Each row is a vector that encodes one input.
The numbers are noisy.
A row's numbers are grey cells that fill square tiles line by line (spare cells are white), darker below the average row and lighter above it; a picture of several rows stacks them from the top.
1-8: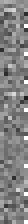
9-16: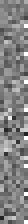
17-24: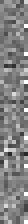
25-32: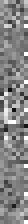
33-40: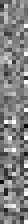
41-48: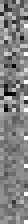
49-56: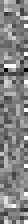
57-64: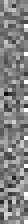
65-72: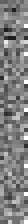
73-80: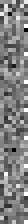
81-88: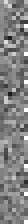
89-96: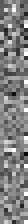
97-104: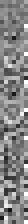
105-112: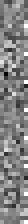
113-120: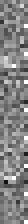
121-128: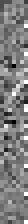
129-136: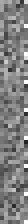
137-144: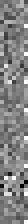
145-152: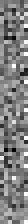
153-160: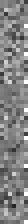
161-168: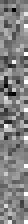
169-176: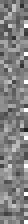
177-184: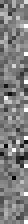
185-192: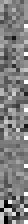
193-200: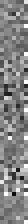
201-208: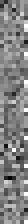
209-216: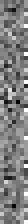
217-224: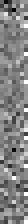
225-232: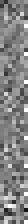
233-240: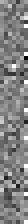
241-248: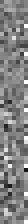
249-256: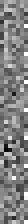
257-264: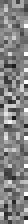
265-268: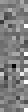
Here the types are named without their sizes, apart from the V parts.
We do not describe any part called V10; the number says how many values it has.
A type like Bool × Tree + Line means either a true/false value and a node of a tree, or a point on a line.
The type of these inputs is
Circle × Line + Tree + V10 × V10.
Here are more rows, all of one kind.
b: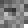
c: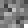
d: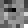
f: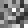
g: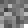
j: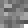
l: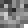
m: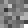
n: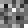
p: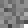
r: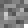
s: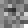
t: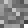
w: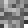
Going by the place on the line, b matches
f, g, p and r.
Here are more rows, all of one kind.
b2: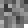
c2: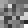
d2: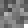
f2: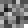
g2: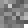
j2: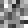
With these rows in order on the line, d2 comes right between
c2 and j2.
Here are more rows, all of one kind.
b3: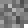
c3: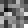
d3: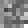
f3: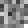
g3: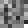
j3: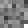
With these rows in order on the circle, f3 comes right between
b3 and j3.
